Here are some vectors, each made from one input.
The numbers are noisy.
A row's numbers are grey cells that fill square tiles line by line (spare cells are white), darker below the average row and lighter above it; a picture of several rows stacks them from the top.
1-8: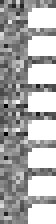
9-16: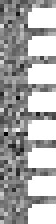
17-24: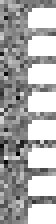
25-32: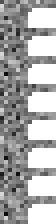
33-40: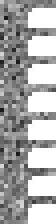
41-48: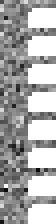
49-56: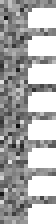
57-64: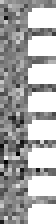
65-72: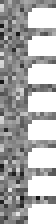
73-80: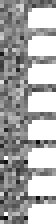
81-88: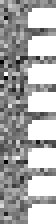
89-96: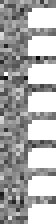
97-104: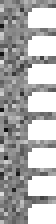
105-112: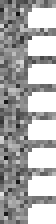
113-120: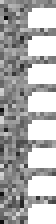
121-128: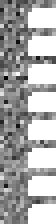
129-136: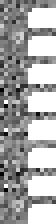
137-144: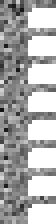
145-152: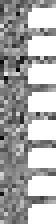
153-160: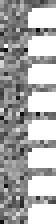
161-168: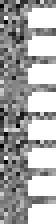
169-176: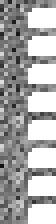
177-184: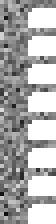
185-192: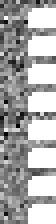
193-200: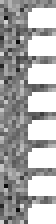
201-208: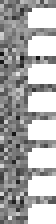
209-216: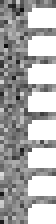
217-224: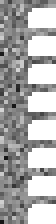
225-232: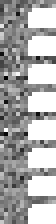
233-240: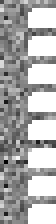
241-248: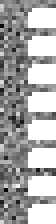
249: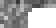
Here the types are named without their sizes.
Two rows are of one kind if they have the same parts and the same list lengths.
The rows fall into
2 kinds.
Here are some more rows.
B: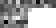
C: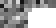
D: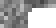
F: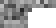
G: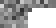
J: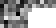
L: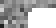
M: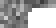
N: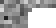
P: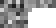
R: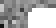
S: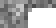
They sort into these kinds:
B, C, J, P
D, F, G, L, M, N, R, S

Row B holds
a point on a line.
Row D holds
a point on a line and four true/false values.
